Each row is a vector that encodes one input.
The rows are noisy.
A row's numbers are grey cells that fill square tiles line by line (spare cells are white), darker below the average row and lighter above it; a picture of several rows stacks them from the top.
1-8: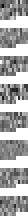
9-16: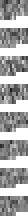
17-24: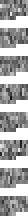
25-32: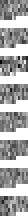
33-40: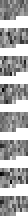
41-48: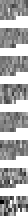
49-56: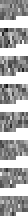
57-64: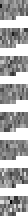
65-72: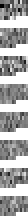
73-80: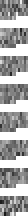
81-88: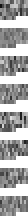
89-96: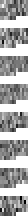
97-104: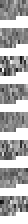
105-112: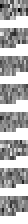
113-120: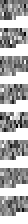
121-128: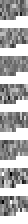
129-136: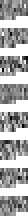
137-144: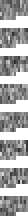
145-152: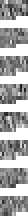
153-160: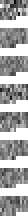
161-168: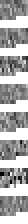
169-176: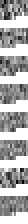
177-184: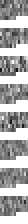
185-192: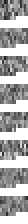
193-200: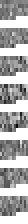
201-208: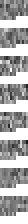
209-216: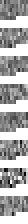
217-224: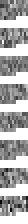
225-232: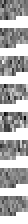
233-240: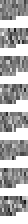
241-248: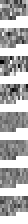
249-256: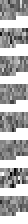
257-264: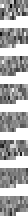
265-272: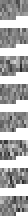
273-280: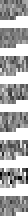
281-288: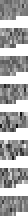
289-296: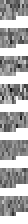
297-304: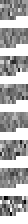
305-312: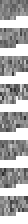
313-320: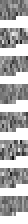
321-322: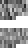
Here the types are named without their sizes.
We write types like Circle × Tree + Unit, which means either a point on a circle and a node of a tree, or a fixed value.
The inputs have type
(Label + Line) × Line.
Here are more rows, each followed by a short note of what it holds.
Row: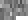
a point on each of two lines
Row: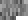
a point on each of two lines
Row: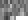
a label and a point on a line
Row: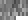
a label and a point on a line
